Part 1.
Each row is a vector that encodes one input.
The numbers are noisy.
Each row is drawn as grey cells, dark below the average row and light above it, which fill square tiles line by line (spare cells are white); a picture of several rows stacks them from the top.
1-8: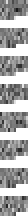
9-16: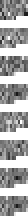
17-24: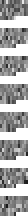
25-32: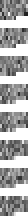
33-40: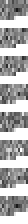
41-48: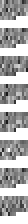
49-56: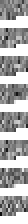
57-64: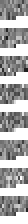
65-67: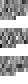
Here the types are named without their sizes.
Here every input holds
a label and a true/false value.
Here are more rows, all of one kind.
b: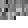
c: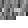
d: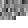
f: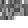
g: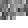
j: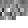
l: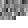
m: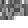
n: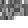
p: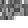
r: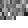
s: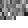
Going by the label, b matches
d and l.
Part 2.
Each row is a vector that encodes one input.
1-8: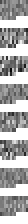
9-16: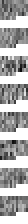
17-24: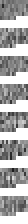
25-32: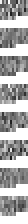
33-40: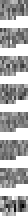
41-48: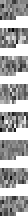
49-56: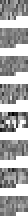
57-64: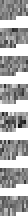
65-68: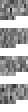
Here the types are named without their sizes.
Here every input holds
either a fixed value, or a label and a true/false value.
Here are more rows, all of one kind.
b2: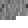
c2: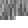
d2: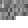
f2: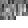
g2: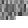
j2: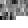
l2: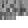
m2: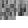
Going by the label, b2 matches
l2 and m2.
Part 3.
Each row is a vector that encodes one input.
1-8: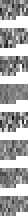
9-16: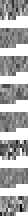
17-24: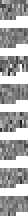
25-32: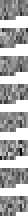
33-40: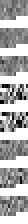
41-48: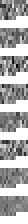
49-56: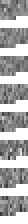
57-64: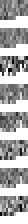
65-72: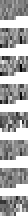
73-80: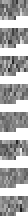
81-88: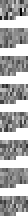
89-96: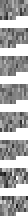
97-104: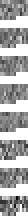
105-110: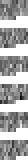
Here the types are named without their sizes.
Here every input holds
a point on a line, together with either a fixed value, or three true/false values.
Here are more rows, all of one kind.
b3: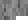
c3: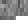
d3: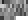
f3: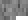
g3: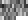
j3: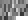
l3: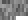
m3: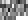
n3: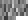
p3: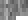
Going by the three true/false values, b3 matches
c3, f3, l3 and m3.
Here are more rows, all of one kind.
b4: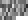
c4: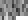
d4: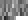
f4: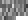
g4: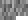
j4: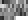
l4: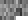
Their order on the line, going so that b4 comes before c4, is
g4, j4, d4, f4, b4, l4, c4.
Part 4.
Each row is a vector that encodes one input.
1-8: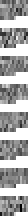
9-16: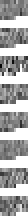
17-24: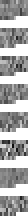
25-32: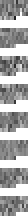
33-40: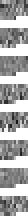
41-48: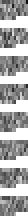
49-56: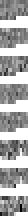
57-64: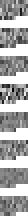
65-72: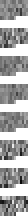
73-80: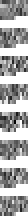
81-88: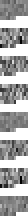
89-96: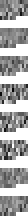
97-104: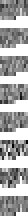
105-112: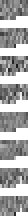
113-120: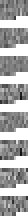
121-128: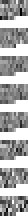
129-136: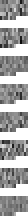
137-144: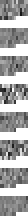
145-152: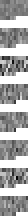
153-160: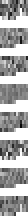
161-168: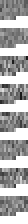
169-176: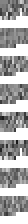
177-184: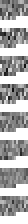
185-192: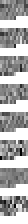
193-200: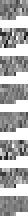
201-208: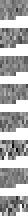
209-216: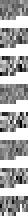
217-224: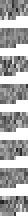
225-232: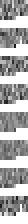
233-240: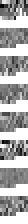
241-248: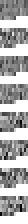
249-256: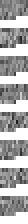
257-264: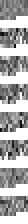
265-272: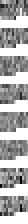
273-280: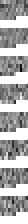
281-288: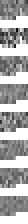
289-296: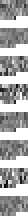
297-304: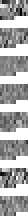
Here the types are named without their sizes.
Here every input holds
either a point on a line, or three true/false values.
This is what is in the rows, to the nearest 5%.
About 55% of them hold a point on a line. The rest hold three true/false values.
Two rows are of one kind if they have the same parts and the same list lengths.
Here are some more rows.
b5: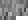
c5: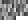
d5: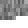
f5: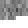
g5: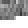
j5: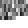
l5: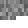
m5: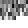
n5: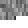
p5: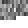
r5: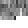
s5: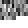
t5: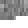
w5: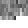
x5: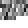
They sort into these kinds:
b5, c5, l5, m5, n5, p5, r5, s5, w5, x5
d5, f5, g5, j5, t5

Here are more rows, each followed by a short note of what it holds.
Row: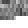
a point on a line
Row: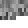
three true/false values
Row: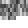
a point on a line
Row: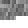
a point on a line
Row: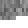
a point on a line
